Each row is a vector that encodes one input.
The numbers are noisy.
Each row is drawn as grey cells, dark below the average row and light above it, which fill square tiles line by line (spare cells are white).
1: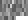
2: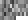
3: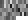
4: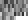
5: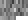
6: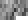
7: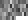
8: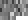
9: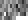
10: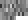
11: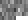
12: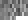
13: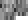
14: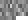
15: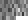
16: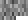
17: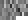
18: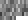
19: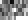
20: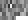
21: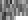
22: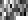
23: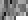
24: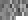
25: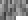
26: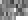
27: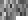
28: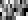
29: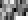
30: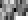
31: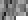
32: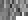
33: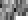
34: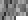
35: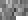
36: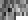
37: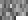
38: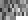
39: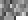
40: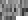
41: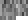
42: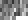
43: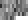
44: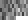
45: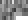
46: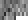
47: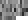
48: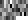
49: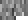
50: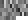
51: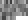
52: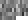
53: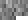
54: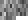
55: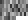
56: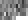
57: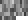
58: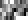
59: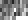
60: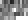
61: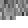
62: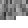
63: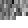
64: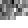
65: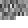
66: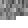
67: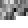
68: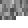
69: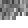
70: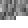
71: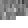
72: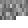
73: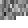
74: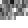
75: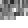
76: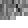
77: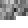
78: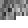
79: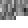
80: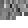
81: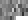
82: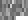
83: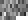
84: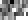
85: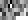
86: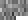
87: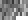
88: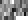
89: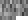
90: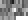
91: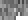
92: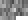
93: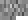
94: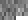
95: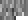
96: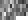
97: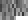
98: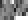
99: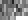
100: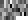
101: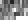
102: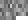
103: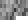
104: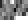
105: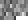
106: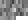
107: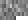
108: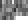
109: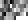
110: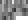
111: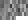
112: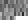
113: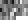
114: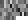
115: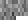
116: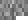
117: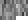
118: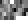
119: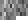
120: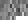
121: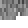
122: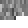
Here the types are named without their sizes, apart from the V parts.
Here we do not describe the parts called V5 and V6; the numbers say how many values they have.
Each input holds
either a point on a line and a value of V6, or a true/false value and a value of V5.
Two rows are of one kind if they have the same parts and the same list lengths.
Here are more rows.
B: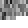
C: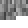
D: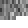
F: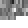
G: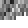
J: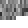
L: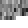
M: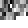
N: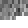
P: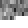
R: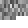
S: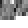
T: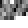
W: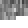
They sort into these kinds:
B, C, G, J, L, M, P, R, S, T
D, F, N, W

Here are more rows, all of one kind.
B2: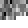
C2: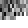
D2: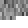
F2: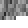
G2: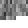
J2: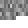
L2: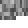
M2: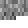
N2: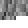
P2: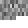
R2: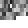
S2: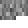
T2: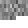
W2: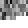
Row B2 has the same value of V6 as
F2, G2, N2 and W2.
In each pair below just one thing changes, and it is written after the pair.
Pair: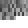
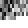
the place on the line
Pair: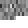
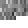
the place on the line
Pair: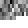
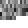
the place on the line
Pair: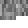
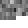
the value of V6
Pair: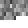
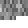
the value of V6
